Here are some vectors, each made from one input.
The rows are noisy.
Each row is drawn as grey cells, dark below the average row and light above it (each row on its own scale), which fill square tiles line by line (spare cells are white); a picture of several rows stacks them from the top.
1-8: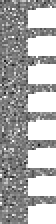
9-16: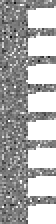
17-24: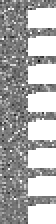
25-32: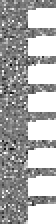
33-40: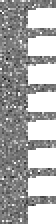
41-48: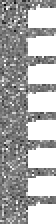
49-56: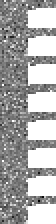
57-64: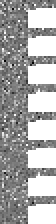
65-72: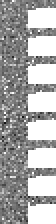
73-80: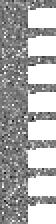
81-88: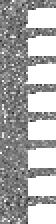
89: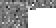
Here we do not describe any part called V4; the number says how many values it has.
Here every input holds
either a node of a 9-node tree and a true/false value, or a value of V4.
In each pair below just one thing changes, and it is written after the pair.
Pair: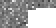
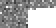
the node of the tree
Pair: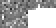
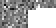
the node of the tree
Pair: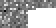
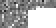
the true/false value
